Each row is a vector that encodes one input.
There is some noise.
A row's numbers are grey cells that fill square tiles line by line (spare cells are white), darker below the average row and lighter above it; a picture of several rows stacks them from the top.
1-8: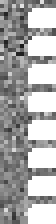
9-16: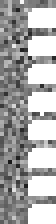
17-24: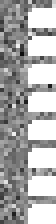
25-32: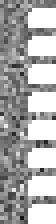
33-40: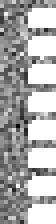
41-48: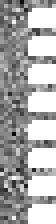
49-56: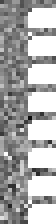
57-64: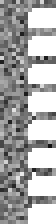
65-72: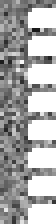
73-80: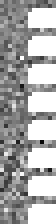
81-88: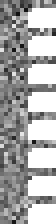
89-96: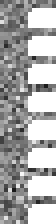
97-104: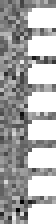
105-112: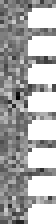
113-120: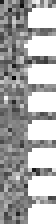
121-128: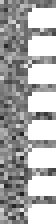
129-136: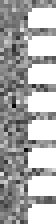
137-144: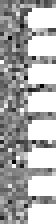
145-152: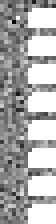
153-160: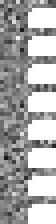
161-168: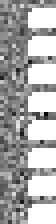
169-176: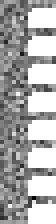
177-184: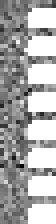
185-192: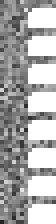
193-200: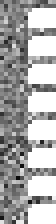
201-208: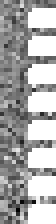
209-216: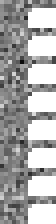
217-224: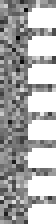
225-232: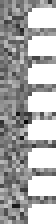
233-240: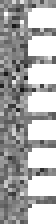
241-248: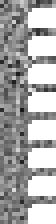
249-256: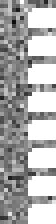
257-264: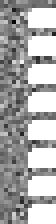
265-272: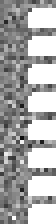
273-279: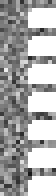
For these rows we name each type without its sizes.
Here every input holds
a point on each of two circles, together with either a point on a circle, or a label.
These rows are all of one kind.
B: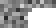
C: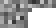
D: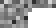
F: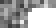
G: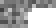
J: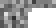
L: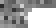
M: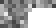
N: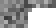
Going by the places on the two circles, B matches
J, M and N.
